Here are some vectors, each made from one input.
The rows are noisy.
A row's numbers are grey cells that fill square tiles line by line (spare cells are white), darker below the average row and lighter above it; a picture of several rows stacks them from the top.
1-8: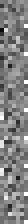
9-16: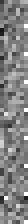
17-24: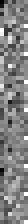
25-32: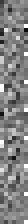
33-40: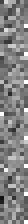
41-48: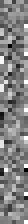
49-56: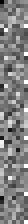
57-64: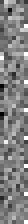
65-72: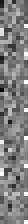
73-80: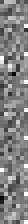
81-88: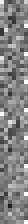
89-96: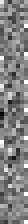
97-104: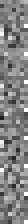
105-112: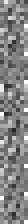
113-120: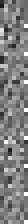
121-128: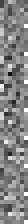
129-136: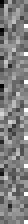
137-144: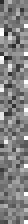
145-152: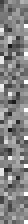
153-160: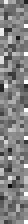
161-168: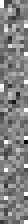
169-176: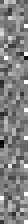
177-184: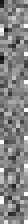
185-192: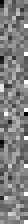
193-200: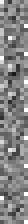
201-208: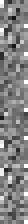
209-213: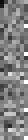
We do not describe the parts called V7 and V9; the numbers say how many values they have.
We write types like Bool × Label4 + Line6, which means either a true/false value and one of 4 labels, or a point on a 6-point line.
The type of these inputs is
(Bool × Bool × Bool × V9 + Label10) × V7.
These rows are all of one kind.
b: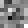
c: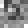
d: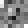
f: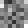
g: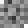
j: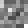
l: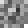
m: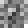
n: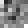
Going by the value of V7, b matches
c and n.
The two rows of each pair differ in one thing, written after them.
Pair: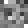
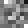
the value of V7
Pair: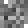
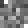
one of the three true/false values
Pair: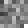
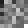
one of the three true/false values
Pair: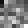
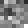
one of the three true/false values
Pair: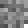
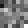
one of the three true/false values
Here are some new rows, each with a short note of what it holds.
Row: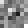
one of 10 labels and a value of V7
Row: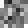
one of 10 labels and a value of V7
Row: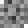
one of 10 labels and a value of V7
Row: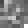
three true/false values, a value of V7 and a value of V9
